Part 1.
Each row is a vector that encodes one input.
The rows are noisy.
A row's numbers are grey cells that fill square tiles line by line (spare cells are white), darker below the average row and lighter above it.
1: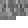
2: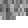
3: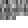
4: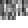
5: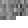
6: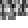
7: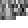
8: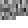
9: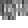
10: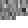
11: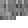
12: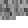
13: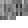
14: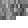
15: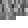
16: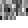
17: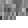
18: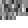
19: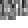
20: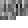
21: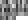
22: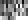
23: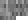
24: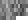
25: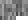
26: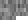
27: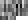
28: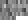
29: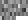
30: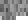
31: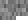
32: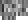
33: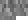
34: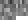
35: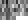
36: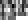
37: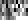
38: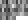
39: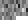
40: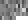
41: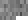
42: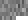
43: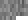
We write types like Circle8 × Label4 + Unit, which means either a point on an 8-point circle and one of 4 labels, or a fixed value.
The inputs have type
Line4 + Line5.
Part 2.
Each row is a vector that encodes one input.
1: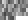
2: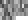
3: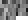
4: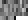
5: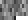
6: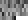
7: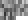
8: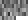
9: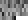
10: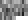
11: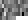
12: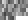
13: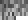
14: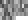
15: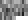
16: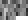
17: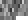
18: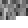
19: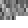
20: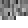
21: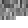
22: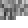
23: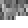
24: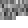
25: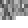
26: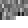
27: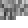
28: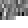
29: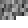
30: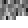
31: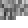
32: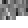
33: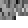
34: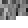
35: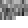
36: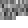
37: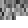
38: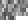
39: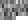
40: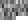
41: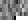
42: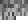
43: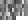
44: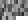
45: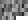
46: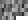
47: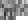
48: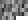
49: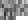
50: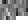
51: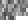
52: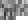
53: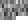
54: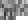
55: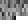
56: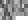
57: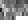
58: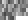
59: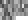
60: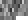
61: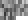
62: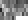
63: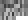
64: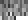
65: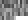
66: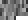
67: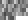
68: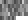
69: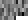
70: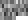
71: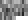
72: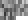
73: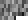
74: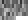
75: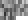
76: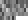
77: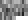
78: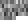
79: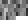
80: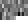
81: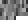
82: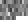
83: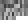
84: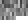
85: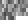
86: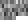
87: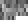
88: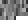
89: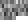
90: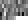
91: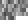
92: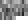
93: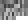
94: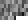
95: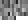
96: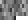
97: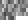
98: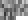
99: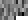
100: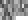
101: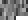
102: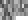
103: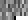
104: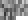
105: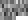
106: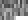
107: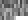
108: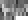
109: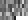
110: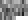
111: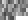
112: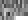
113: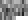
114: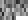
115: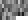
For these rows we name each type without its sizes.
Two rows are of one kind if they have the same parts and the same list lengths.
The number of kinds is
2.
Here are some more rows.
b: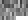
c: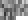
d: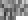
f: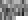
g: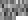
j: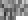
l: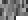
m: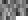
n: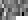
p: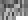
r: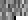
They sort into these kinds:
b, l, m, n, p, r
c, d, f, g, j

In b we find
a point on a circle and a label.
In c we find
a label.
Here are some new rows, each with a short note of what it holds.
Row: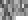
a label
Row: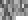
a label
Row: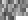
a label
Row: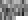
a label
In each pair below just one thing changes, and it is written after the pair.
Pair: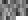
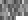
the label
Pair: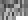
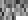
the label
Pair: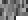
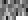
the place on the circle
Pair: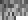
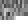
the place on the circle
